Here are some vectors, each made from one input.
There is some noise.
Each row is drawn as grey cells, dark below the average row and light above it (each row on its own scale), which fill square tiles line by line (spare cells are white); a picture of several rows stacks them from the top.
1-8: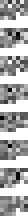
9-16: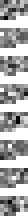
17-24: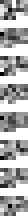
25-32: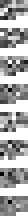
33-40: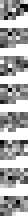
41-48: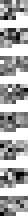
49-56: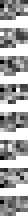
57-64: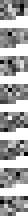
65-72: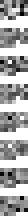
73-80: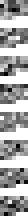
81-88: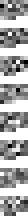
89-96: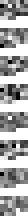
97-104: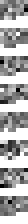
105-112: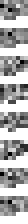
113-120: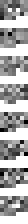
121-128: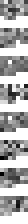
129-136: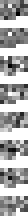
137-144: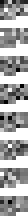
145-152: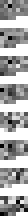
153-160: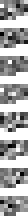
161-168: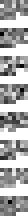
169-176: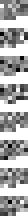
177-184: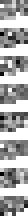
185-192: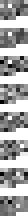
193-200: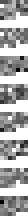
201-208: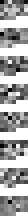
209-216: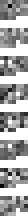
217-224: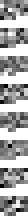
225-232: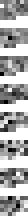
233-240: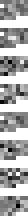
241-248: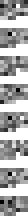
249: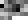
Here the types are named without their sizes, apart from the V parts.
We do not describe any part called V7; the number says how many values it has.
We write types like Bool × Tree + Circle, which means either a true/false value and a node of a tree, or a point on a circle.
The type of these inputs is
(Bool × Bool × Bool + Line) × V7.
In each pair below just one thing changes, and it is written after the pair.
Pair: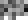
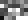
the value of V7
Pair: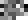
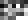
the value of V7
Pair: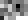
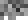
one of the three true/false values
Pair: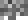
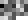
the value of V7
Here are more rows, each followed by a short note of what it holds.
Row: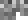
a point on a line and a value of V7
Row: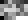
a point on a line and a value of V7
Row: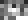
three true/false values and a value of V7
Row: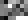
a point on a line and a value of V7
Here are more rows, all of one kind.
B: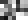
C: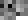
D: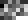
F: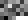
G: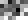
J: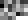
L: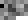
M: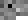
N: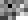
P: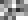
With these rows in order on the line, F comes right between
D and L.
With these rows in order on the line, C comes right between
D and J.
